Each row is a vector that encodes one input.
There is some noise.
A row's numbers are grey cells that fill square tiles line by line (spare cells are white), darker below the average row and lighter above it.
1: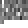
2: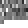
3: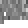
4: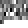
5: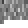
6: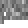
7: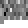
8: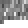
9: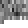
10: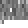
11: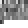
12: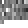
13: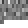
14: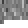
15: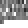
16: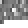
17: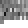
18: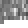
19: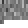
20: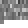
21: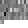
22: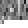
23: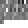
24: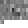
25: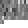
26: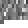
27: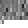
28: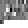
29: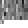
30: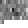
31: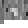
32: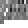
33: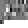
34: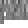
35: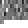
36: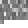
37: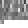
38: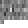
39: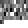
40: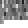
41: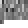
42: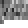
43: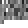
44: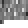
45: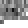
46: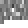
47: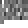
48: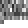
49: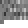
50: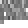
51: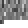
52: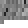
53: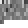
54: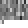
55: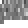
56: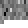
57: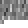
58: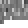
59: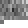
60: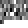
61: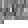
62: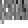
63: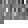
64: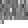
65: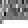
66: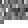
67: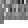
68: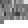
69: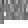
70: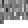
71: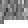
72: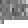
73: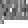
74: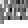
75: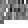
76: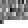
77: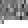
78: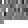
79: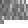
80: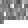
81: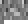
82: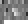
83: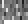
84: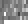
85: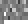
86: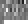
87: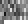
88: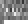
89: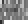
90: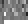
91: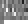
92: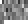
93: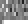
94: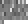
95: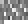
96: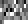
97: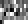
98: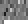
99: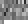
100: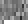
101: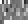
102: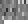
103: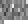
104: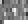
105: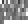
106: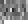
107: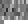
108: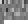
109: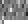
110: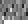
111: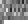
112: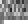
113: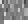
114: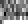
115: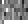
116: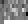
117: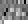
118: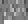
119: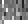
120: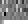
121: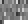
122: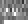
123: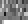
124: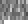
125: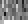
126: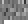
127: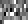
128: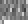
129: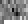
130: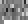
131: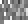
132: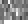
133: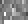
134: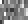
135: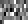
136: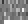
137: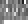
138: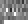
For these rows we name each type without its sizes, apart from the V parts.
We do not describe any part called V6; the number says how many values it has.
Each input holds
a list of items, each a true/false value and a value of V6.
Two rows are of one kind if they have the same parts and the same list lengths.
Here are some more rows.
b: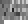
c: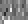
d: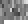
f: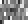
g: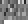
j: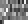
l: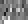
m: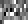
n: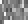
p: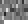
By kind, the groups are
b, c, d, f, g, l, n
j, p
m

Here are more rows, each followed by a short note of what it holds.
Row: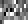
the empty list
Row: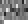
a list of one item
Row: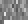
a list of two items
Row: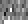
a list of two items
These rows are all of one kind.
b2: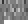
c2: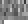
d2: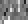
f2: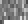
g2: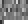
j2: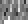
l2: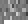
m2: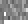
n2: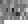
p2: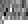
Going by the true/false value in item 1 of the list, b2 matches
f2, g2, l2 and m2.
